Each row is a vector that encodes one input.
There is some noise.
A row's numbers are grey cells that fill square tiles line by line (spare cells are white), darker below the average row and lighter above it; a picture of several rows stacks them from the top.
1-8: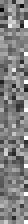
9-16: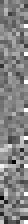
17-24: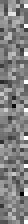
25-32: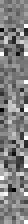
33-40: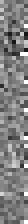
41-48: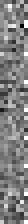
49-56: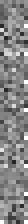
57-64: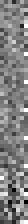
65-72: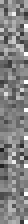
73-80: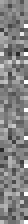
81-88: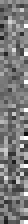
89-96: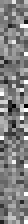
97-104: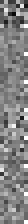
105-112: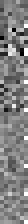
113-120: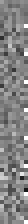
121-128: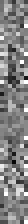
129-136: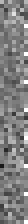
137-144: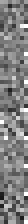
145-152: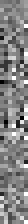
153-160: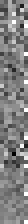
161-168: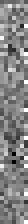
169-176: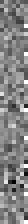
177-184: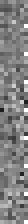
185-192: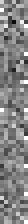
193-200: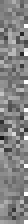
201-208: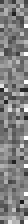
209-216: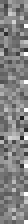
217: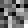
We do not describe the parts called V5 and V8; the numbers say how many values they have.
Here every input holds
a node of a 9-node tree and a value of V8, together with either a point on a 9-point line and a true/false value, or a value of V5.
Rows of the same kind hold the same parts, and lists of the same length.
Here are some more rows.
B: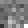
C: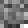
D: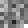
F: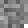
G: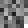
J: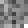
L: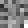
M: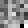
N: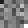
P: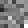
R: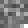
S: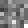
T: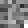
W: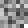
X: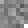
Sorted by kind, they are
B, D, J, M, N, R
C, F, G, L, P, S, T, W, X

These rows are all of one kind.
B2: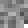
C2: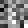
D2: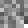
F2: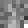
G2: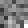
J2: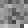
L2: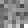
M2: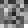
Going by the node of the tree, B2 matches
D2 and L2.
